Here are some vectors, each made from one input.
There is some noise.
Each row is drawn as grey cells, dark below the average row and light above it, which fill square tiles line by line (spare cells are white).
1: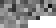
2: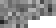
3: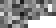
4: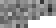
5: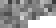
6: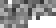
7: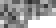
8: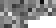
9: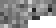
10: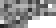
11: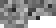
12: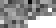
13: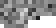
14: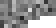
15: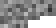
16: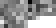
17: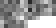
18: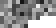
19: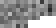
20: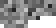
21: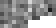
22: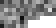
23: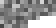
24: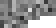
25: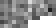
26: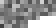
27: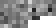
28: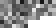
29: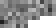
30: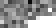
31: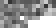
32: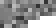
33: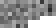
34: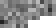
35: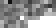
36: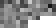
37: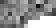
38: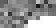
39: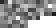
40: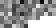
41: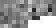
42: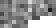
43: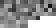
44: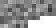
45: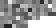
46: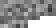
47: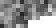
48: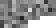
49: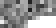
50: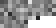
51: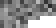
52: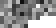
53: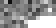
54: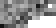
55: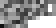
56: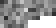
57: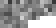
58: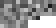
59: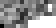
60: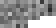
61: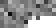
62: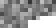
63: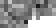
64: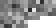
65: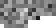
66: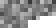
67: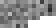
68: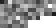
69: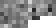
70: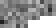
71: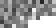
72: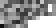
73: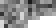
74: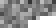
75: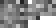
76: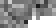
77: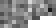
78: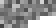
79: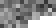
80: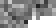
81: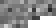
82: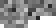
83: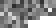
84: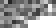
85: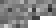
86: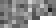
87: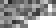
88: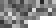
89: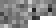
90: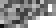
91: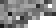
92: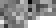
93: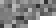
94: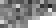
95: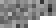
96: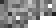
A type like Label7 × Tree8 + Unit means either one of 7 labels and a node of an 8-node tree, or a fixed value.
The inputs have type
(Bool × Bool × Bool + Unit) × Line11.
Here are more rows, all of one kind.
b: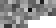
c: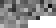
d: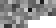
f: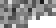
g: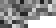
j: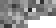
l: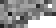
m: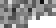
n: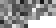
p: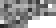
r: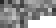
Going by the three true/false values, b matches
d and j.
